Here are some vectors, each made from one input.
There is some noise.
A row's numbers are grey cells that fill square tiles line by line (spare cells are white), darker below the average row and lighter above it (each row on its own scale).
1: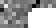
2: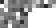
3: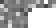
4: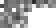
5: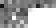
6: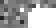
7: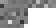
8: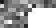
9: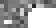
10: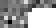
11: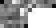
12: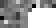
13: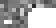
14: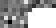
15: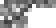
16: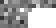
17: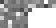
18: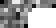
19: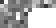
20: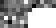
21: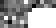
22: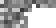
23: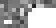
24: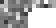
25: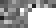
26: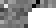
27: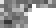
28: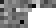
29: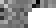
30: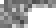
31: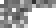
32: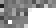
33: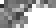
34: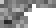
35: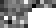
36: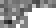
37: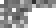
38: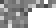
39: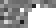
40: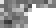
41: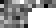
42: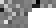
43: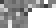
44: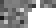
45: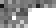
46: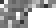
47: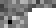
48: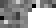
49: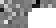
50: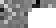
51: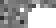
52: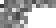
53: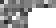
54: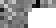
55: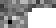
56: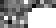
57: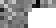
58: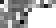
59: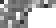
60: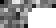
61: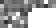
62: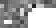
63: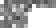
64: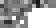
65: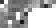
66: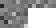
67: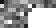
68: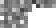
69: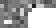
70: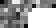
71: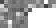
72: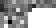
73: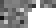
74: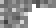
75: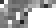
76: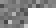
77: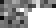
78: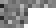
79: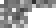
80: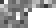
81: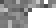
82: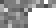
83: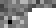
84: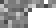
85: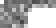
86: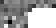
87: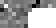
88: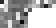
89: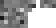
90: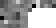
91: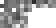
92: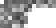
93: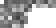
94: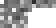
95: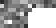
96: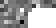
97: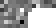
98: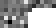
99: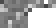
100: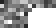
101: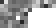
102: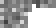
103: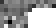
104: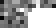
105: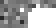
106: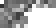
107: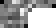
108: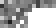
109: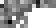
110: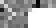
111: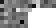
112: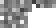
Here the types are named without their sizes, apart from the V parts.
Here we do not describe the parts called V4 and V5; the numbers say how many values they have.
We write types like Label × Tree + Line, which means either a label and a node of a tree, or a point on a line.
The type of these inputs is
(Bool × Bool × Bool × Bool + V5) × V4 + Line × Line.
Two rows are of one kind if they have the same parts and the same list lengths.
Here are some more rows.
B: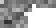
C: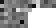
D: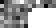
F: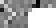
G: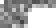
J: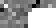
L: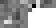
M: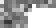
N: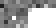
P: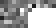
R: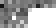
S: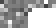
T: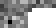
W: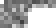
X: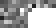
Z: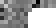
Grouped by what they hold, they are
B, C, D, G, L, M, P, S, W, X
F, J, Z
N, R, T

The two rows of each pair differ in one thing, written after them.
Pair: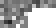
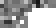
the value of V5
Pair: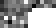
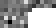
the value of V5
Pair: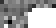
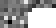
the value of V5
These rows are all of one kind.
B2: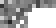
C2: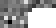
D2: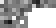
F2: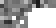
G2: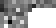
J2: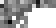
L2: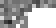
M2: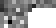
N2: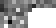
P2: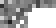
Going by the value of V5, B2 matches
G2, M2, N2 and P2.
